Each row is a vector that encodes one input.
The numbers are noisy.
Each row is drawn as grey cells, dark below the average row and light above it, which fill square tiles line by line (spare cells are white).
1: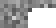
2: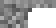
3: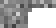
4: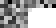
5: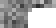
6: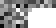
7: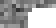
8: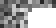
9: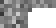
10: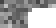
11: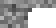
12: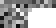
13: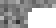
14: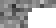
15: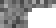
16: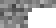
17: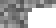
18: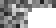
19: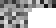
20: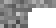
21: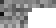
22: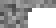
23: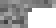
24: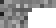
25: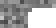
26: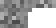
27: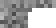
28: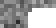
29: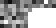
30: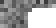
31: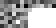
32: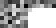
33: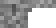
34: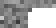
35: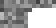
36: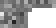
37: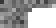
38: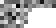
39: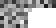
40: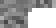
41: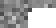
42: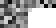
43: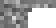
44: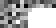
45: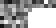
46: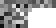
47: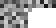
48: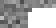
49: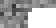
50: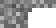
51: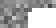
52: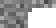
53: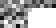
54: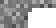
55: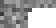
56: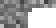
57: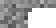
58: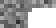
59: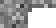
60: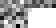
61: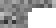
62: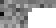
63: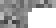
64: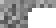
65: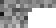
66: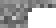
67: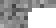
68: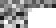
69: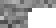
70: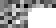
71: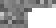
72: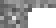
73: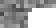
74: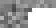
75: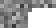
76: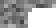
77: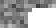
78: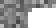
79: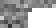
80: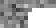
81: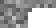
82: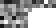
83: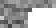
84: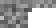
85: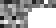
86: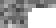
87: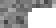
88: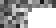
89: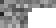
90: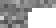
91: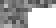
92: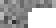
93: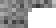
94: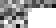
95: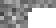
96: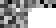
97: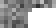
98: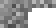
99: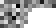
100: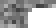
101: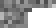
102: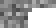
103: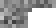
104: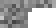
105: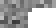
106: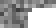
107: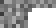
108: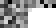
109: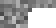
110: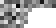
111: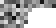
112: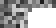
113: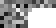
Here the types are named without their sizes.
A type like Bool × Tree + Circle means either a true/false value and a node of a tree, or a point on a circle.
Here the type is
(Bool × Bool × Bool + Unit) × Line + Label.
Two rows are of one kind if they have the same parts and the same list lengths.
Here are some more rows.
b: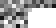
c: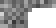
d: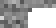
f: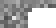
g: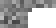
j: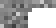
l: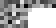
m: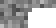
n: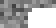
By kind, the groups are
b, l
c, d, f, g, j
m, n

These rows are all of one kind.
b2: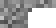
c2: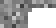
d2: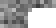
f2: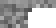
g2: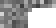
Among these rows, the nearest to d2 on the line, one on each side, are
b2 and g2.
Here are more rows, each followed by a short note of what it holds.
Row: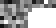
a label
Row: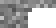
a point on a line and three true/false values
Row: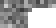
a point on a line
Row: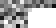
a label
